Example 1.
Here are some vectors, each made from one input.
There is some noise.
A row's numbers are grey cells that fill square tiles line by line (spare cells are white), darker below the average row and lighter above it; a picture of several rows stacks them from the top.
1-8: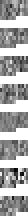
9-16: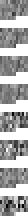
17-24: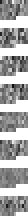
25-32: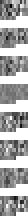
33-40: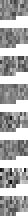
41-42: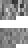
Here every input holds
a node of a 9-node tree.
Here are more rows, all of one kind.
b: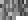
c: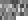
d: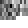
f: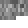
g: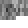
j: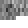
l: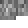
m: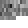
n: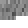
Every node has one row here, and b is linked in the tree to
l.
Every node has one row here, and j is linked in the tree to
g and n.
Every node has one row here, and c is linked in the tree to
f.
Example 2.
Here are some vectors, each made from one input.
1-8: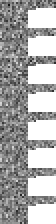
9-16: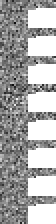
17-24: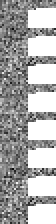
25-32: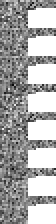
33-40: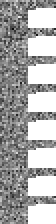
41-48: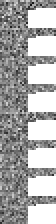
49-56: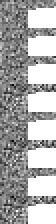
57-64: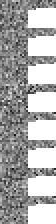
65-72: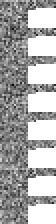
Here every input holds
a point on a 12-point line.
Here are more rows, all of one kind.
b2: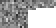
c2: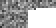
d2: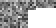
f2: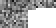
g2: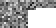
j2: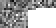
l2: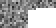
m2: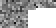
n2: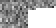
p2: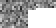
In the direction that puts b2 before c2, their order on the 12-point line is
j2, f2, m2, p2, n2, b2, c2, l2, d2, g2.
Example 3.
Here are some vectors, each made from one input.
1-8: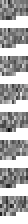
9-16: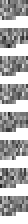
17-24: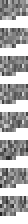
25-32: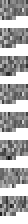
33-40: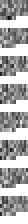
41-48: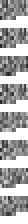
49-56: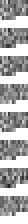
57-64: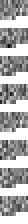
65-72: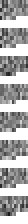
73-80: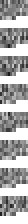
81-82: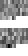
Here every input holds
a point on a 16-point line.
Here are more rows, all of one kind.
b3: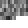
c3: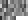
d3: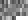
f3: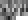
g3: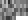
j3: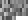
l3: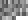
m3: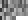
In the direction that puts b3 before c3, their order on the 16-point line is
f3, b3, g3, j3, d3, l3, m3, c3.
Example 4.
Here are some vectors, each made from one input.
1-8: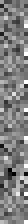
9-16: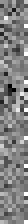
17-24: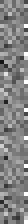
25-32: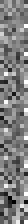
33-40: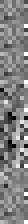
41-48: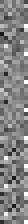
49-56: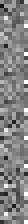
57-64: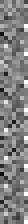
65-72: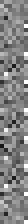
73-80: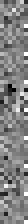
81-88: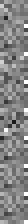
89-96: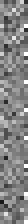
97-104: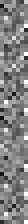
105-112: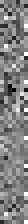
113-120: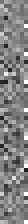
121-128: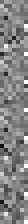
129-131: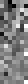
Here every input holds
either a fixed value, or three true/false values.
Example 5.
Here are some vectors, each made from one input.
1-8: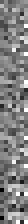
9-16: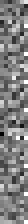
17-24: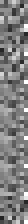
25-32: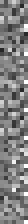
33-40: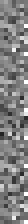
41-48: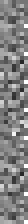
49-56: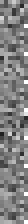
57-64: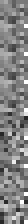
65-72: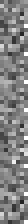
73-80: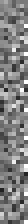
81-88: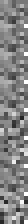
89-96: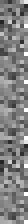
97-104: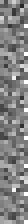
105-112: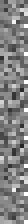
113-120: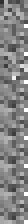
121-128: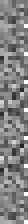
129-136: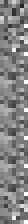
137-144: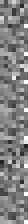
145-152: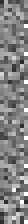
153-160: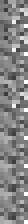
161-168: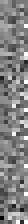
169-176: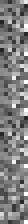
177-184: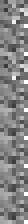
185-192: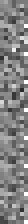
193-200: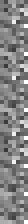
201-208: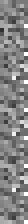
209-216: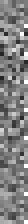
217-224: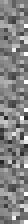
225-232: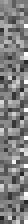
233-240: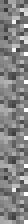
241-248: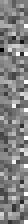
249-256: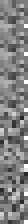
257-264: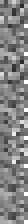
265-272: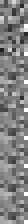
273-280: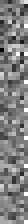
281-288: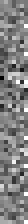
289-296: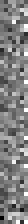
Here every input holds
a node of an 8-node tree.
